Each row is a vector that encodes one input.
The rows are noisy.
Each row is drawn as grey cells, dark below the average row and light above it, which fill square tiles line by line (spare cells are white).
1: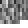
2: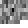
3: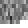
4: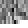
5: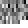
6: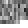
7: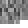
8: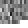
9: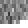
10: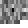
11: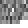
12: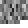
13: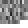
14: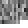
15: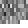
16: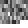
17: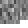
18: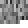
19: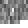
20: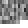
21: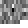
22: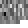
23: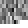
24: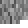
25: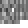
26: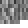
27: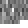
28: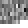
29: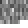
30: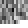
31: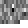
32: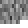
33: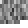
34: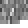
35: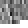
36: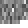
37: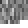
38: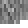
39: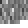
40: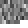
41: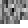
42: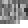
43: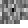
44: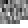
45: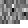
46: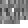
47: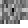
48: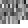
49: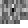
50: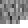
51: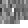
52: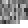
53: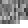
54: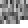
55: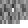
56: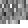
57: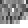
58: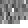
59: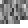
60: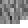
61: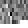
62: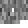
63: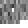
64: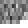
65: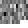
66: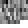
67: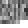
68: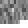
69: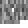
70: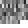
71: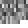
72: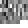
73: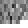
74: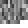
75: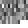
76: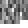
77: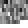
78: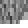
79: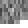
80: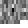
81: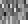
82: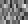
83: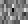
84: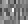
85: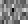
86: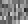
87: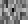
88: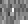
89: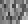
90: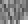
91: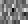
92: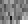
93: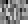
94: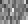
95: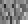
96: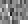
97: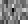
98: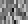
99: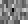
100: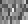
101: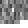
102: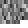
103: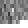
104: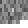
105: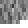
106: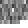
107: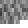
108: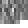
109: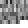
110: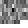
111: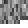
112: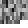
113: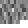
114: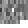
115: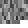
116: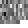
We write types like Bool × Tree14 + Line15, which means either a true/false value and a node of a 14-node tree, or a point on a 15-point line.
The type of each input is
Bool × Bool × Bool + Tree9 + Unit.
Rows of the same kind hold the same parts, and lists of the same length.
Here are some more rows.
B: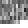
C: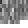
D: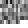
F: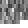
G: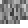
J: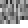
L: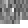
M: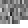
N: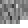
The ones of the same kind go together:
B
C, F, L, N
D, G, J, M

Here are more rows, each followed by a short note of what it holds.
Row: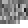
a fixed value
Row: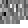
a node of a 9-node tree
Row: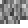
a node of a 9-node tree
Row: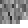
three true/false values
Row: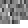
a node of a 9-node tree
